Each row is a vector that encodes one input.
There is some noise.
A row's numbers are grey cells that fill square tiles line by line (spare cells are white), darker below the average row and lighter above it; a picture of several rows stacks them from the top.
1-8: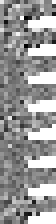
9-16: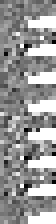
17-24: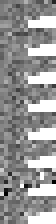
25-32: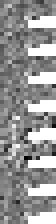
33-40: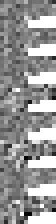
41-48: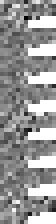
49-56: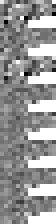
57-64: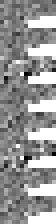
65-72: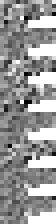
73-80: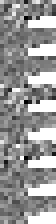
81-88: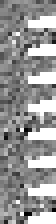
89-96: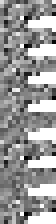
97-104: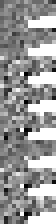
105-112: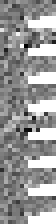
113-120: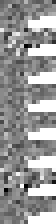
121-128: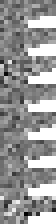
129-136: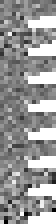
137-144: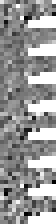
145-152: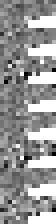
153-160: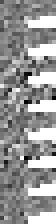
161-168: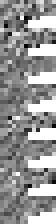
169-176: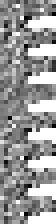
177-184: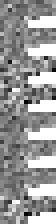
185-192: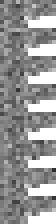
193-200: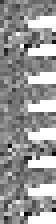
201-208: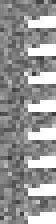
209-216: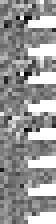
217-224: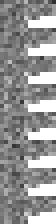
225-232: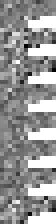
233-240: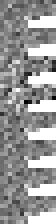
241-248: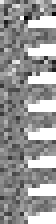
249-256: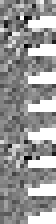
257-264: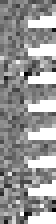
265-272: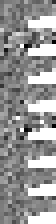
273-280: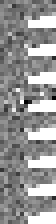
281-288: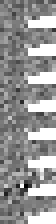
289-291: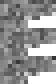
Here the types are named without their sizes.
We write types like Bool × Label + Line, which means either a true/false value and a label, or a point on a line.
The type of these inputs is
Bool × Label + Tree + Unit.
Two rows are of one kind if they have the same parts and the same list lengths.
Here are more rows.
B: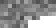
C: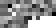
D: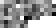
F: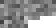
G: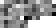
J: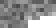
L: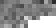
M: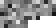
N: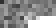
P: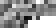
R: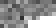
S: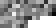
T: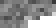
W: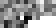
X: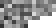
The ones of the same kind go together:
B, F, J, L, N, R, T
C, D, G, M, P, S, W
X

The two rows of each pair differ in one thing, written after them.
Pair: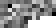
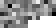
the label
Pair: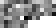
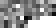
the label
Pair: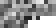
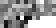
the true/false value
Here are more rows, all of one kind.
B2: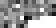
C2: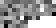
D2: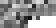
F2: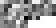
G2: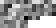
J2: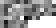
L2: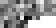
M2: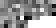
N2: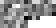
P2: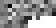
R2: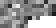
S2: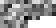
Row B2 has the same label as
M2 and R2.
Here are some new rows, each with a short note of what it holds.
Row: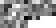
a label and a true/false value
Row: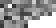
a fixed value
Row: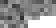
a node of a tree
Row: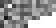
a fixed value
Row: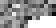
a label and a true/false value
